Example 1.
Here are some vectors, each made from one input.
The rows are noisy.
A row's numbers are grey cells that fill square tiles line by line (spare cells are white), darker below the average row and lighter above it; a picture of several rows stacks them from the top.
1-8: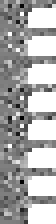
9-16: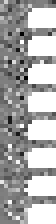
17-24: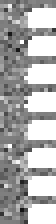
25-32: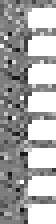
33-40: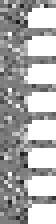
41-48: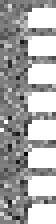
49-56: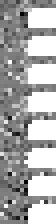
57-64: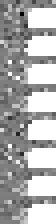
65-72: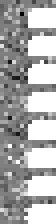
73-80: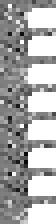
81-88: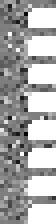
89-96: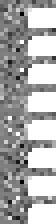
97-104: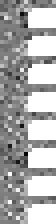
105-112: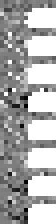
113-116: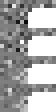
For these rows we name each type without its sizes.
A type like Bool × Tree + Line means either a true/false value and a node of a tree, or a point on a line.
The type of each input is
Line × (Tree + Unit).
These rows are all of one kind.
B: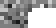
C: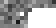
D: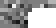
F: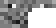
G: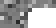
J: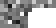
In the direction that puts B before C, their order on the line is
F, D, B, G, C, J.
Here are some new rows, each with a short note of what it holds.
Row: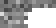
a point on a line
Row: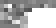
a point on a line
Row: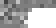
a point on a line
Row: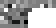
a point on a line and a node of a tree
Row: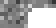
a point on a line and a node of a tree
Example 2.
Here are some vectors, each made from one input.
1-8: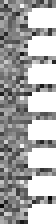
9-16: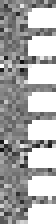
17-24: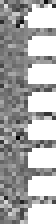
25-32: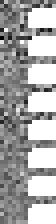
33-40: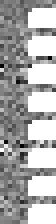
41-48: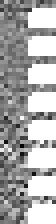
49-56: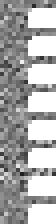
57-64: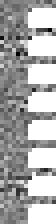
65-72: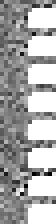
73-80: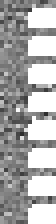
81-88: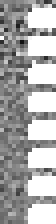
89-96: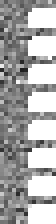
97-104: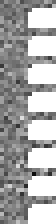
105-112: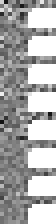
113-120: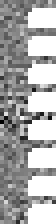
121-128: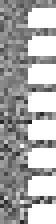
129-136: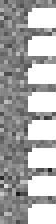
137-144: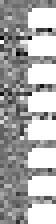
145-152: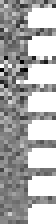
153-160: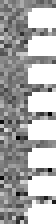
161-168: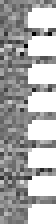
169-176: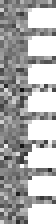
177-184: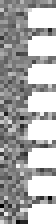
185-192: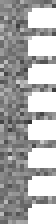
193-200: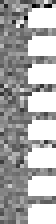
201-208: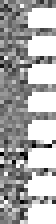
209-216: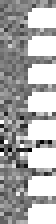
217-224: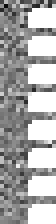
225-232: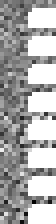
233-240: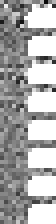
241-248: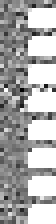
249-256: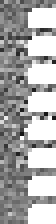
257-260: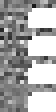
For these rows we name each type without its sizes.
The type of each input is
Bool × Bool × Bool + Line.
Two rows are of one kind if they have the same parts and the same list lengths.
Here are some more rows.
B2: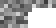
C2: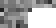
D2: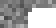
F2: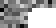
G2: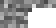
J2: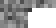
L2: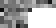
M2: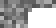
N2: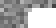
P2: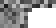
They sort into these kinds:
B2, D2, G2, J2, M2, P2
C2, F2, L2, N2

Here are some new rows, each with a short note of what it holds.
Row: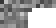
three true/false values
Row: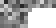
a point on a line
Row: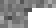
three true/false values
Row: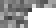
three true/false values
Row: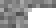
a point on a line
